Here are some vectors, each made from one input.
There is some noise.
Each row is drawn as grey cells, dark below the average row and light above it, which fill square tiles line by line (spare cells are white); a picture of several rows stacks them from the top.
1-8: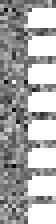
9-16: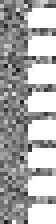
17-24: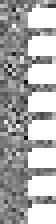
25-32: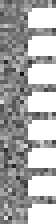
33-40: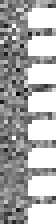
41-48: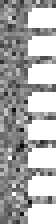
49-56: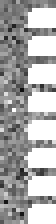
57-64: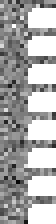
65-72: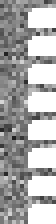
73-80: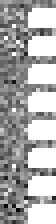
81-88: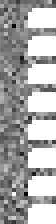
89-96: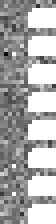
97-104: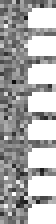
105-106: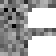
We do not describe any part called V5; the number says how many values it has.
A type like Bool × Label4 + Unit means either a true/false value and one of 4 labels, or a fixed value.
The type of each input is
Line6 × (Line7 + V5).
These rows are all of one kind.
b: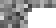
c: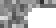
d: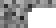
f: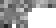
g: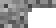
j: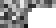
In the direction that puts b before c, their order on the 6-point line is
f, b, d, c, g, j.
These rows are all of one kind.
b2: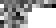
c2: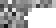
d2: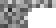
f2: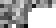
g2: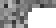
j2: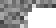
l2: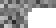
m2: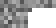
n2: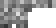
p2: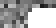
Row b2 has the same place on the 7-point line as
g2, j2 and p2.
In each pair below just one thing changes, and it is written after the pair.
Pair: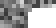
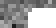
the value of V5
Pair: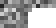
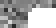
the place on the 6-point line
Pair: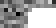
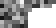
the place on the 6-point line
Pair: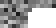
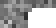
the place on the 6-point line
